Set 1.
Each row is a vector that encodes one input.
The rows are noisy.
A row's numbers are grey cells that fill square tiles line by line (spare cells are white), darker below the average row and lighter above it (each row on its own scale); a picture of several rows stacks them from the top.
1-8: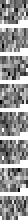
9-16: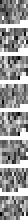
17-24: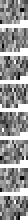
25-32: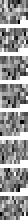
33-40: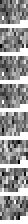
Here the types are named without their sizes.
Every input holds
a label.
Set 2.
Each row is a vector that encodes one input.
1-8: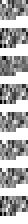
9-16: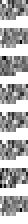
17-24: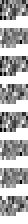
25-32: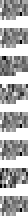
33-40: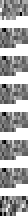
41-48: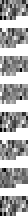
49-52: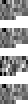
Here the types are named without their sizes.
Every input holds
a point on a line.
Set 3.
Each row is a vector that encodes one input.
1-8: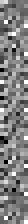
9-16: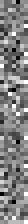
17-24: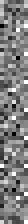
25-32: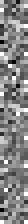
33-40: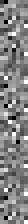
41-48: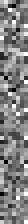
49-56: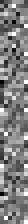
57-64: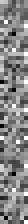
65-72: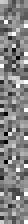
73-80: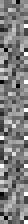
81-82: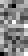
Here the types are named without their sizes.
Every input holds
four true/false values.
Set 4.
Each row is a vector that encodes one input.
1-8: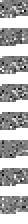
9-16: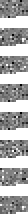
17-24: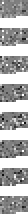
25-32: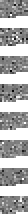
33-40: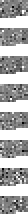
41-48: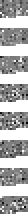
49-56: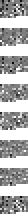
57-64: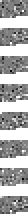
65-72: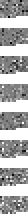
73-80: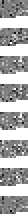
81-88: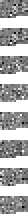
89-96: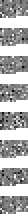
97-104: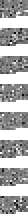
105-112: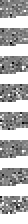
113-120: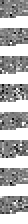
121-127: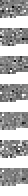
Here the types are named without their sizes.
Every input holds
a point on each of two lines.
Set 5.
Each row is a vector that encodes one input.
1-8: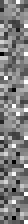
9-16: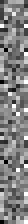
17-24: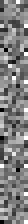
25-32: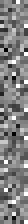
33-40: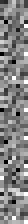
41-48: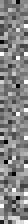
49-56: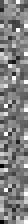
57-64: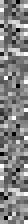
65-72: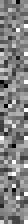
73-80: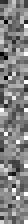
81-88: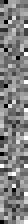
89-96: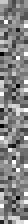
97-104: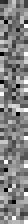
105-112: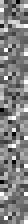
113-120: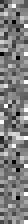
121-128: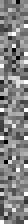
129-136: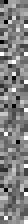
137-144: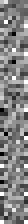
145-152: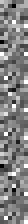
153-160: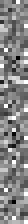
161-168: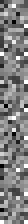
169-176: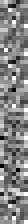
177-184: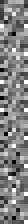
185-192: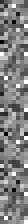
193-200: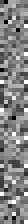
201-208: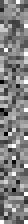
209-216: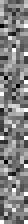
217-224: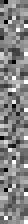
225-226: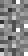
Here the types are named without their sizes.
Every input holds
four true/false values.
